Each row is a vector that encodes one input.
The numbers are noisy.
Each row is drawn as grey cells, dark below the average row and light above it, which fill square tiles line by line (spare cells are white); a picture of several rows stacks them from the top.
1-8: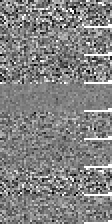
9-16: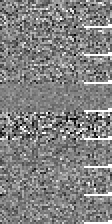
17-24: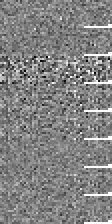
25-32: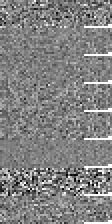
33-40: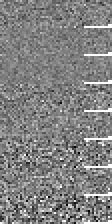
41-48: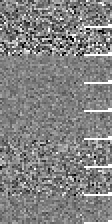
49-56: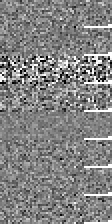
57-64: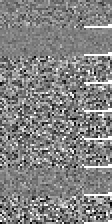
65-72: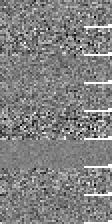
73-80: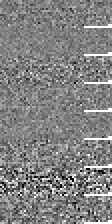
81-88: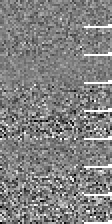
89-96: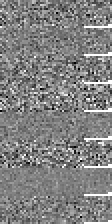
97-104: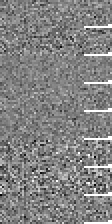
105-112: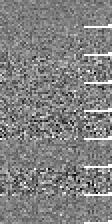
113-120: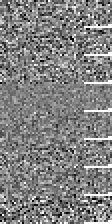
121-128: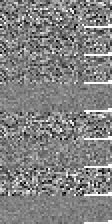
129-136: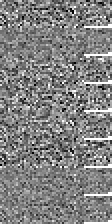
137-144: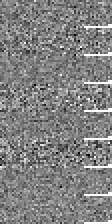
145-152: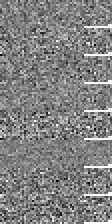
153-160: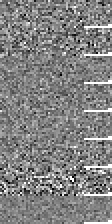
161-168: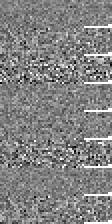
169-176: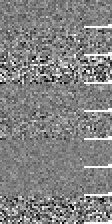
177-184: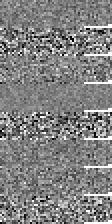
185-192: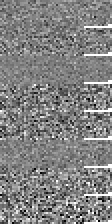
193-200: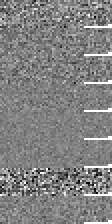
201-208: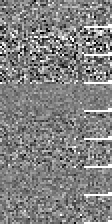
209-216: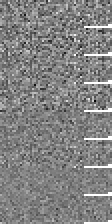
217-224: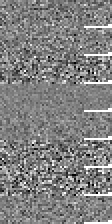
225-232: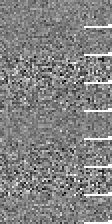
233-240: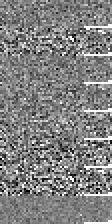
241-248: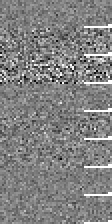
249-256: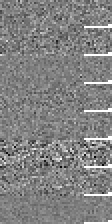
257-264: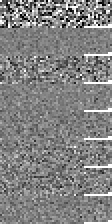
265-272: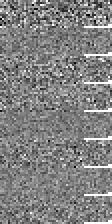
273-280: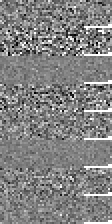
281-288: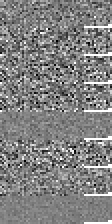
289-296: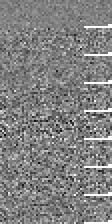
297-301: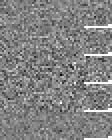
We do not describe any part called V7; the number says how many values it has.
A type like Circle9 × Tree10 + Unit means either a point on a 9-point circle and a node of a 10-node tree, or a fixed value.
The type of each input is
(Bool × Label11 × V7 + Line5) × Label12.
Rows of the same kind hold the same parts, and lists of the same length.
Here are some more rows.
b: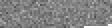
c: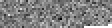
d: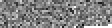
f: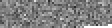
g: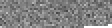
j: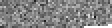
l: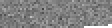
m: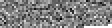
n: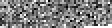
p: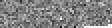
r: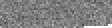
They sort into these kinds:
b, c, d, j, l, n
f, g, m, p, r

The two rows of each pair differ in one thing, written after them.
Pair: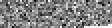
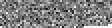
the true/false value
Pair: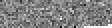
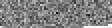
one of the two labels
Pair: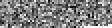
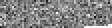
one of the two labels
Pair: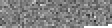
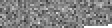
the true/false value
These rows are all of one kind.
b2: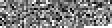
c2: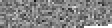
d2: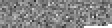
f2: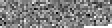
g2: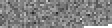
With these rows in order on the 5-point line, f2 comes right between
c2 and d2.
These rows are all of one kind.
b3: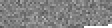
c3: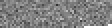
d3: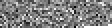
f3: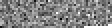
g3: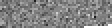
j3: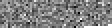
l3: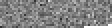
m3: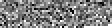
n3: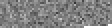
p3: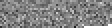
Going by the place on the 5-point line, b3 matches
f3, m3 and p3.
